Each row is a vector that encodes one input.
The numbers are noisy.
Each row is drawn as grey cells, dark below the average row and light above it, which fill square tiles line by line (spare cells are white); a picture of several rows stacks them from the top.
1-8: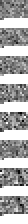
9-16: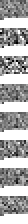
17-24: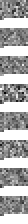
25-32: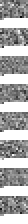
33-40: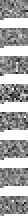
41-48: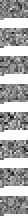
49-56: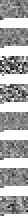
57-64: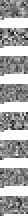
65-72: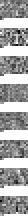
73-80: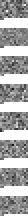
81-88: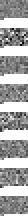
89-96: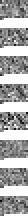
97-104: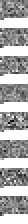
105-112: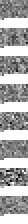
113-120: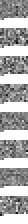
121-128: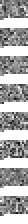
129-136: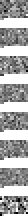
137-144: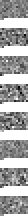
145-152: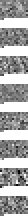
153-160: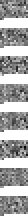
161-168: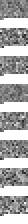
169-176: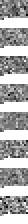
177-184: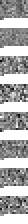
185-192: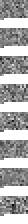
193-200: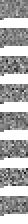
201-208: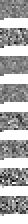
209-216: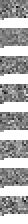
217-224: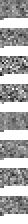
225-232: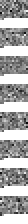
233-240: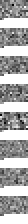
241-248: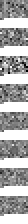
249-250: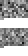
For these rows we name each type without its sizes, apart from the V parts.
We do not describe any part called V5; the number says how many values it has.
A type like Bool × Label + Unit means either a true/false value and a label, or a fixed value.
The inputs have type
List((Circle + Label) × V5).
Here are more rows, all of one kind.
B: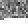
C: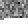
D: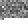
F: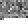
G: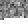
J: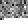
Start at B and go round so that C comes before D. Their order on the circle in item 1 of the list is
B, J, C, G, F, D.
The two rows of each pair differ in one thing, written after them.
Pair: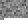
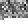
the value of V5 in item 2 of the list
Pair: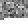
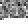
the label in item 2 of the list
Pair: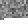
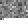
the label in item 2 of the list
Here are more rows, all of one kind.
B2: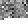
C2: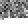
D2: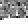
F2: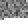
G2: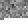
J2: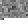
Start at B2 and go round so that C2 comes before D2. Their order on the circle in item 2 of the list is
B2, G2, J2, C2, D2, F2.
